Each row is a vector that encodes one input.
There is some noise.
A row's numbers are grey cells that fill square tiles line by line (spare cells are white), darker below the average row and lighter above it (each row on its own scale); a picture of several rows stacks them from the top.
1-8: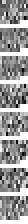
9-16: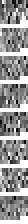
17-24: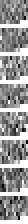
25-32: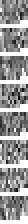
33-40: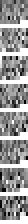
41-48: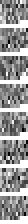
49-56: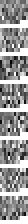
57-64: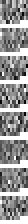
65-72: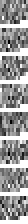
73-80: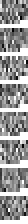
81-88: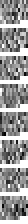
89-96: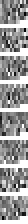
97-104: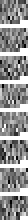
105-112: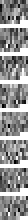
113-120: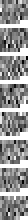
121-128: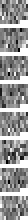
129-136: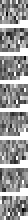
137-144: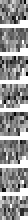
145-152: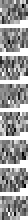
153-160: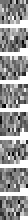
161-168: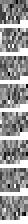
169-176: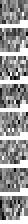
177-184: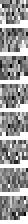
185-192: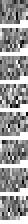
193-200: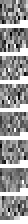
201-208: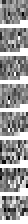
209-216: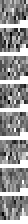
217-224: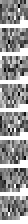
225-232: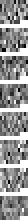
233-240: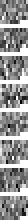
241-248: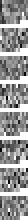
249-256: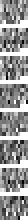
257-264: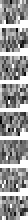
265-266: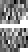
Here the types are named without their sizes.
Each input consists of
a point on a line, together with either a point on a line, or a node of a tree.
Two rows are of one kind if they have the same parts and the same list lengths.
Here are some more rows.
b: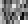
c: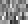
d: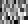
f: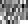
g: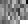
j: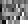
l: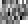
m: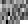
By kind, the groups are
b, f, g, l, m
c, d, j

